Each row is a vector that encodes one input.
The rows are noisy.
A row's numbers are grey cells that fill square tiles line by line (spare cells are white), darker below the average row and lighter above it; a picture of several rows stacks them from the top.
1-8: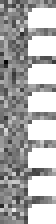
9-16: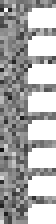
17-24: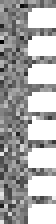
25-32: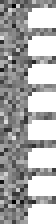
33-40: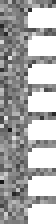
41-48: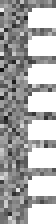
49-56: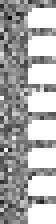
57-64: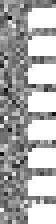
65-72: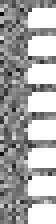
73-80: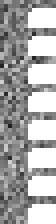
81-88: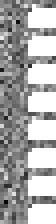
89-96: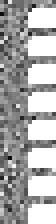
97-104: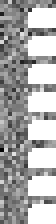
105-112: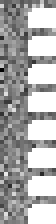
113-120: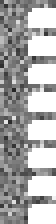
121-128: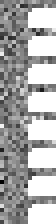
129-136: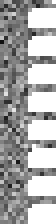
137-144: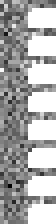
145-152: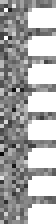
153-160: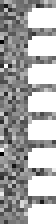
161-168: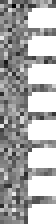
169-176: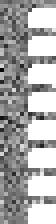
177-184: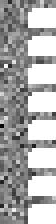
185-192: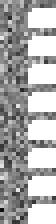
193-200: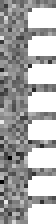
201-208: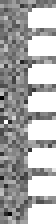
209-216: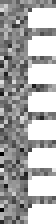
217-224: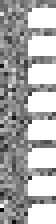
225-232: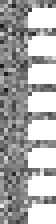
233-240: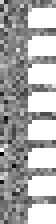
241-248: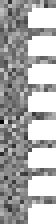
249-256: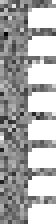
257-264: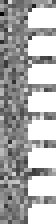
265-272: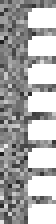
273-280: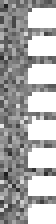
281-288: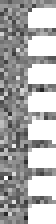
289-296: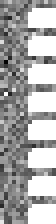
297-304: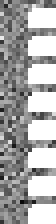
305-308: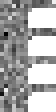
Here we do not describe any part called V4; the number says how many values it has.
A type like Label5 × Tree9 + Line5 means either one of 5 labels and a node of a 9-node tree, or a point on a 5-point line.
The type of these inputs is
Bool × Bool × Bool × Tree11 + (Line6 + List2(V4)) × Tree10.
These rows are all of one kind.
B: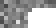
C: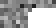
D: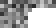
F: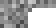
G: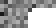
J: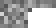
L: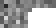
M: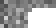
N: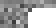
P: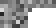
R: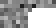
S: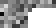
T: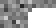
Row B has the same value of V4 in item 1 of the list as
J and N.
